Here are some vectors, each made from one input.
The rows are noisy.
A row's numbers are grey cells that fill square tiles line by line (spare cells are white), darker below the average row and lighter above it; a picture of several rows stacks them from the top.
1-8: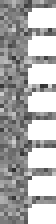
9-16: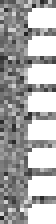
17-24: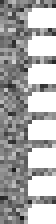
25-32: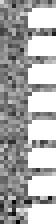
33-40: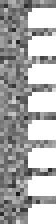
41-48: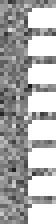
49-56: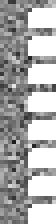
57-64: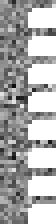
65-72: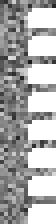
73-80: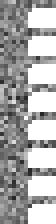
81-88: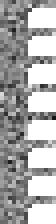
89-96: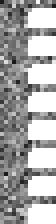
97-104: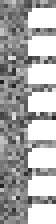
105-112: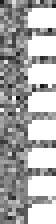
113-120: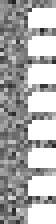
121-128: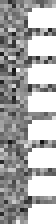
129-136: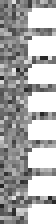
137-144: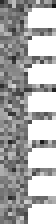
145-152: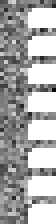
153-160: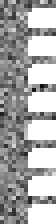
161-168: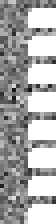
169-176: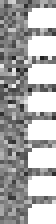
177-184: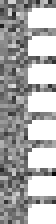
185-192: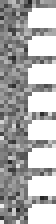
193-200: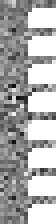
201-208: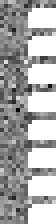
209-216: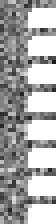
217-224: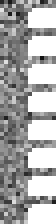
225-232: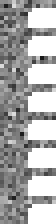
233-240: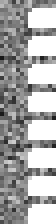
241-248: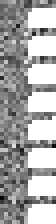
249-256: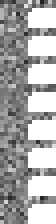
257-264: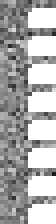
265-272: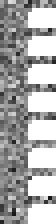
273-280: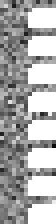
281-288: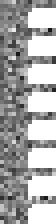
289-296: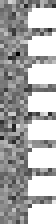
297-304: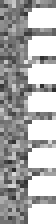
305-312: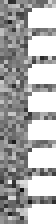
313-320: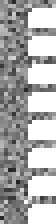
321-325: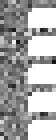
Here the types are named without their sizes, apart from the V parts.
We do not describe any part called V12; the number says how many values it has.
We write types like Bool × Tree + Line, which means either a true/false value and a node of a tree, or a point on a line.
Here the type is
Bool × (Circle + V12).
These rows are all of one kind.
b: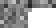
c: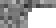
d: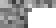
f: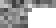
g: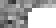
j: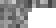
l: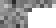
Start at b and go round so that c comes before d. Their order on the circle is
b, c, l, j, d, f, g.
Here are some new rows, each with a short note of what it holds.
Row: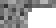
a point on a circle and a true/false value
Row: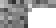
a point on a circle and a true/false value
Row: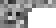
a point on a circle and a true/false value
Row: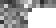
a true/false value and a value of V12
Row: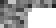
a true/false value and a value of V12
